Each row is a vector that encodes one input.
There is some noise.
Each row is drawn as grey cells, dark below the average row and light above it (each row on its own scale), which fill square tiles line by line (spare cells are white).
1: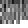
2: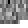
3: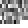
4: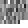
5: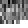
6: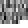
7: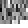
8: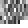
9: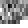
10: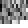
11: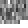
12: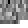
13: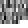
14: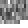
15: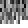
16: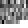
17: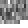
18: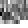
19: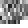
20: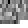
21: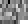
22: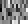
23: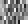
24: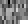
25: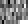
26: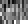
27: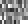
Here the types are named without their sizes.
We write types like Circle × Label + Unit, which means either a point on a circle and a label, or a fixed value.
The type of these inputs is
Label.
